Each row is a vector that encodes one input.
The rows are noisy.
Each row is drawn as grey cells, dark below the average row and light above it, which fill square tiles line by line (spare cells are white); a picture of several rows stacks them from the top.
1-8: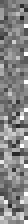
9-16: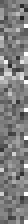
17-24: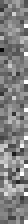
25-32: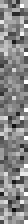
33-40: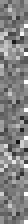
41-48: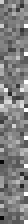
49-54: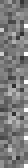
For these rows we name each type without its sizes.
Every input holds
a label and a true/false value.
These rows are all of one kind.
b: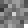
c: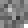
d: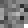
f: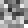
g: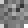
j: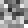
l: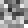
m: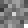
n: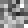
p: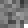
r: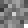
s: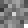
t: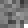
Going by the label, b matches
m, n, r and s.
